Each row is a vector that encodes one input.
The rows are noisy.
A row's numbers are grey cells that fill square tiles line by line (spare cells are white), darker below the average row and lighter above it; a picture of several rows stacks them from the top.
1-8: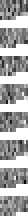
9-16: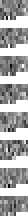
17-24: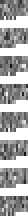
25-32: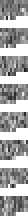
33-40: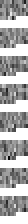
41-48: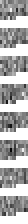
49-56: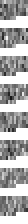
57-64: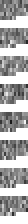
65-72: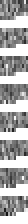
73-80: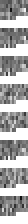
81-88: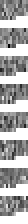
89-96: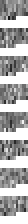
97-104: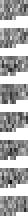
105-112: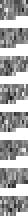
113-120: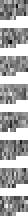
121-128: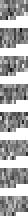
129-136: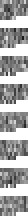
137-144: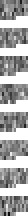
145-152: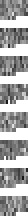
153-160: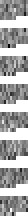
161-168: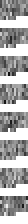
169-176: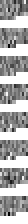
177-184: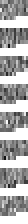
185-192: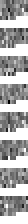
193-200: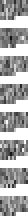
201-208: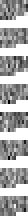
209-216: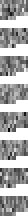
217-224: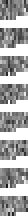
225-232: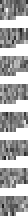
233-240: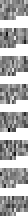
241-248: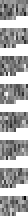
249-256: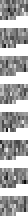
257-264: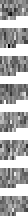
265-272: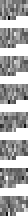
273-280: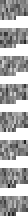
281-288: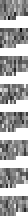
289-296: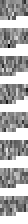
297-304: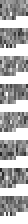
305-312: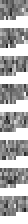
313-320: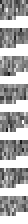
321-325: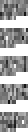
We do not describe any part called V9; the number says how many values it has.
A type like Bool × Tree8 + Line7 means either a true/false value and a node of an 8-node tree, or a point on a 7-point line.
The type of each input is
(Line10 + Tree12) × List2(V9).
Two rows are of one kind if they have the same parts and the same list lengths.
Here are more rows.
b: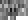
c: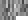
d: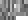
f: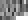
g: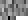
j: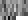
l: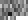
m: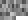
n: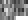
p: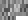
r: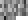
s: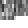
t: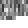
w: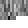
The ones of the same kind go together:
b, s
c, d, p, w
f
g, m
j, r
l, n, t

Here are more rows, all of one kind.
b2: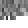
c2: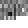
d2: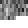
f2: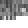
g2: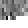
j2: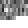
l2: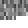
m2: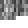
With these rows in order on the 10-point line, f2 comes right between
b2 and l2.
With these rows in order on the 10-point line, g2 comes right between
b2 and c2.
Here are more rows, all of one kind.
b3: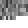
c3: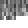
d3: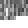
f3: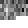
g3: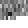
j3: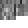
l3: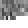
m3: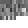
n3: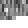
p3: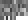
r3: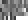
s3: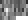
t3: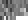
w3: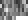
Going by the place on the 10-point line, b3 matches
m3, p3 and t3.
